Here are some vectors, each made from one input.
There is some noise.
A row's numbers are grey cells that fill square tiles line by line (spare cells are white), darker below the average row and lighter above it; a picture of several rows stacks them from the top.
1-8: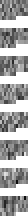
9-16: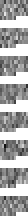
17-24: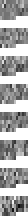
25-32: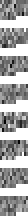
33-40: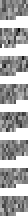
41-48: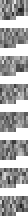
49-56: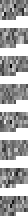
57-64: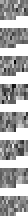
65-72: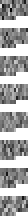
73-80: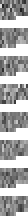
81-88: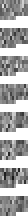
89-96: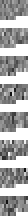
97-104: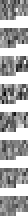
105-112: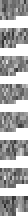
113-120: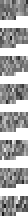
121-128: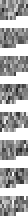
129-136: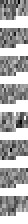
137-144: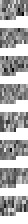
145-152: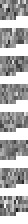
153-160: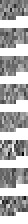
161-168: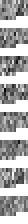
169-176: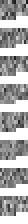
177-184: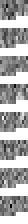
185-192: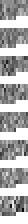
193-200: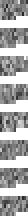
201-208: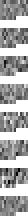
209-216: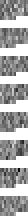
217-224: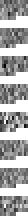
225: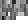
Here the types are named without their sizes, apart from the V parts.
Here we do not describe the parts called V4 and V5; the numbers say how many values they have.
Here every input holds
either a node of a tree, or a true/false value and a value of V5, or a value of V4.
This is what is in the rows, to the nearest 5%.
About 50% of them hold a node of a tree. About 35% of them hold a true/false value and a value of V5. The rest hold a value of V4.
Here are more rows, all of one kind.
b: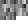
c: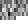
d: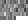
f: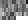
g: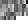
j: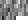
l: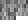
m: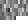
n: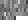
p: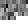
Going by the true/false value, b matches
j and m.
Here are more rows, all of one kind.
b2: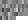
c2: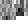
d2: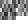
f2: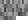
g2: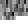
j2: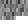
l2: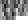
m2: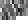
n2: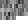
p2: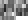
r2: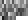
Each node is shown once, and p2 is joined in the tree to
r2.
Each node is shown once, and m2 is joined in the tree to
n2.
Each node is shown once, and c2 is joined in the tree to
j2, l2, n2 and r2.
